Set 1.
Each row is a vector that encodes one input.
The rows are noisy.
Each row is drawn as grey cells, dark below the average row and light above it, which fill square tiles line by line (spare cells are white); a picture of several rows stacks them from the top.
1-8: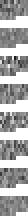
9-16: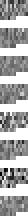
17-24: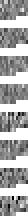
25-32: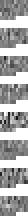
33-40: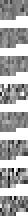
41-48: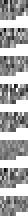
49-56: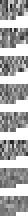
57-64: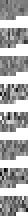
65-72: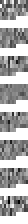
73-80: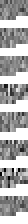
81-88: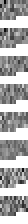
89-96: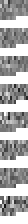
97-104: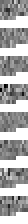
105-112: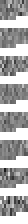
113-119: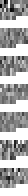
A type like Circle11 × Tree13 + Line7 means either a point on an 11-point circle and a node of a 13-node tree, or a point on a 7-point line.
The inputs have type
Bool × Tree10.
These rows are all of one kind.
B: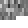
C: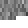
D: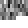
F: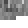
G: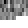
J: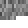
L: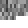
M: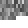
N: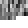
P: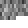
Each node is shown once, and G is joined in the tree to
D.
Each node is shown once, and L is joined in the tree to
N and P.
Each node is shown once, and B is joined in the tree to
C and M.
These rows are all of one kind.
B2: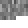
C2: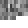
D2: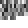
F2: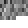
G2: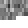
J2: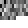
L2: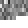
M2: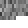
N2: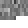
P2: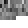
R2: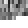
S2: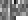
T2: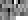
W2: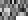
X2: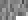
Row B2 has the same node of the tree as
D2, L2, M2 and R2.
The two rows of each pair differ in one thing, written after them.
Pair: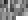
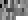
the true/false value
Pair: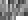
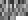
the node of the tree
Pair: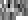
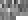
the true/false value
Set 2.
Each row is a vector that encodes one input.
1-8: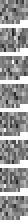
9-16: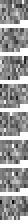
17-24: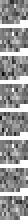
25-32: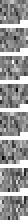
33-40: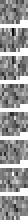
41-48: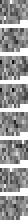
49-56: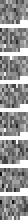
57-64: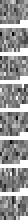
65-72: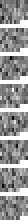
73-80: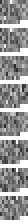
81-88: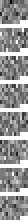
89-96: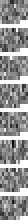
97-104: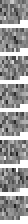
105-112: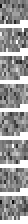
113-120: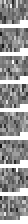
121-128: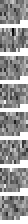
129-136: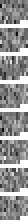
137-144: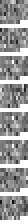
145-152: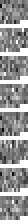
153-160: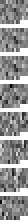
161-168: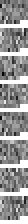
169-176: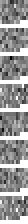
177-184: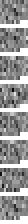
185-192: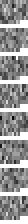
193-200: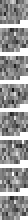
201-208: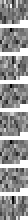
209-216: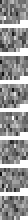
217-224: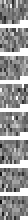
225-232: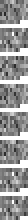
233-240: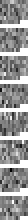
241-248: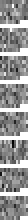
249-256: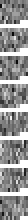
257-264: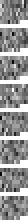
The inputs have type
Circle17 + Line13.
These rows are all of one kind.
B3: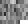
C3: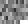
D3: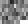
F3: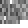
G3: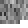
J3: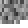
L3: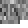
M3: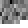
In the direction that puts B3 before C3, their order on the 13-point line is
F3, L3, B3, G3, C3, J3, D3, M3.
